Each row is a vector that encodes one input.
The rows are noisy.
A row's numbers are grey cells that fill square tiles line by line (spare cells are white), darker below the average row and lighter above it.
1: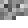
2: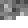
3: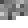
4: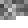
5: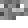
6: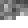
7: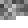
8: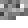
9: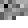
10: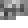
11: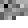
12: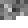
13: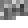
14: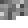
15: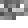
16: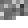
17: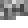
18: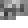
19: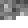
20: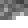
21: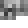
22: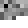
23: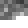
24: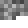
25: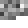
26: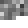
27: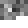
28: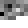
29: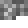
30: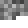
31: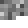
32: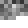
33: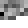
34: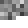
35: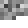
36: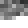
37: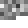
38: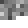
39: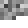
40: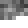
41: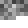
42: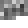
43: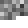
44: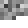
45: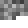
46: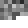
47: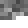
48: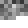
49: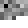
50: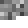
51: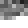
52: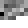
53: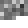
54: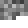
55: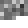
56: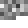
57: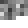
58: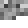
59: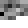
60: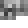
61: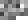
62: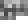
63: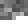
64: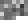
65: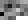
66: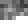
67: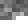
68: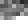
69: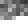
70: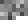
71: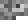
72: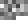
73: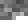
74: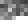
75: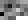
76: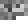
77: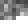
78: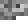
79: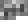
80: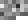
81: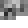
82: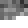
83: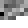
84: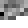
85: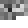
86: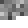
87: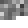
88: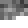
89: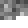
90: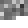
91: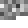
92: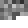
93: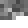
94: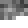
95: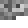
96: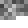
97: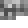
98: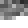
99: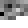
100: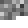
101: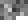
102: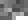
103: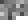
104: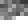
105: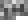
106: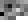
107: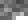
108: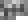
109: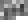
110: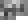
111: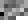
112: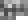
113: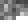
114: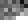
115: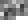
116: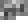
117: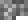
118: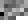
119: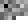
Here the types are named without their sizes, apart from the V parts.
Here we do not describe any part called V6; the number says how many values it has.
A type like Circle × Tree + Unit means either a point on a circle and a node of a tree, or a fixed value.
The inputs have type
Line + Tree + V6.
